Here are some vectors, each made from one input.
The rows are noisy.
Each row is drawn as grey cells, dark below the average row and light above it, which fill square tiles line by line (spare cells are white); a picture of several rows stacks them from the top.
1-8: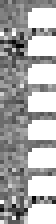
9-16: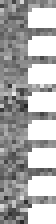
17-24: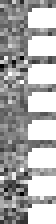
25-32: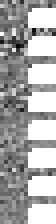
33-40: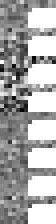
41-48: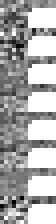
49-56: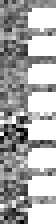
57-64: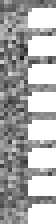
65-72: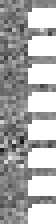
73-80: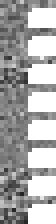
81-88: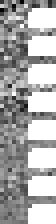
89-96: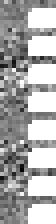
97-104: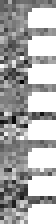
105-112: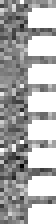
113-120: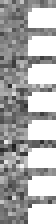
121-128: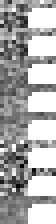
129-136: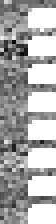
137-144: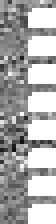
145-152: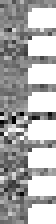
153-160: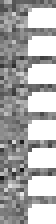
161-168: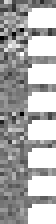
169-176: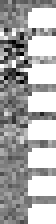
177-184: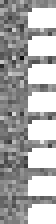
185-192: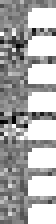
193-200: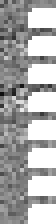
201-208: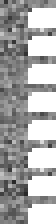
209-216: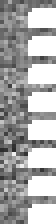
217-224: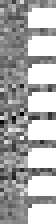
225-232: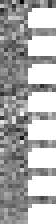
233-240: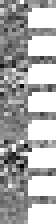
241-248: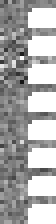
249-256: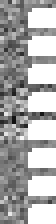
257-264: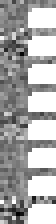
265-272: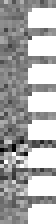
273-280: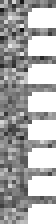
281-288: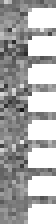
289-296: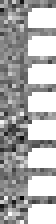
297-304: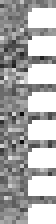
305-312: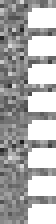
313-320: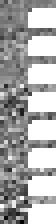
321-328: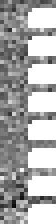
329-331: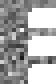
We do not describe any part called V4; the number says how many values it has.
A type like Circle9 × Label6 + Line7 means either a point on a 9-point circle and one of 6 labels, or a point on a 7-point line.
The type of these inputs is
List2(Bool × V4).
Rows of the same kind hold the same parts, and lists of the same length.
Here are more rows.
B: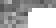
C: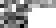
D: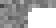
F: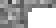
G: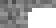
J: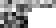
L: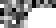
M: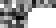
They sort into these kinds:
B, C, D, G
F, J
L, M

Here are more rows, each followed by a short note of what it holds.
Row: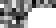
the empty list
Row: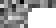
a list of one item
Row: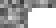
a list of one item
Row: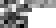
a list of two items
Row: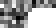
the empty list
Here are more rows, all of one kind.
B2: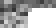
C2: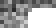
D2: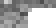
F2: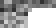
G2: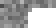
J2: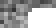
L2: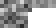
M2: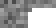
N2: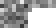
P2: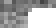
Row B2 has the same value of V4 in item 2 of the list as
C2, D2, F2 and J2.
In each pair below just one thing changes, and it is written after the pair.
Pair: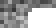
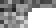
the value of V4 in item 2 of the list
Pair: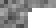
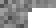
the true/false value in item 2 of the list
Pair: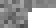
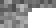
the value of V4 in item 2 of the list
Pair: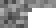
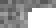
the value of V4 in item 1 of the list
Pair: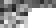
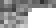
the true/false value in item 2 of the list
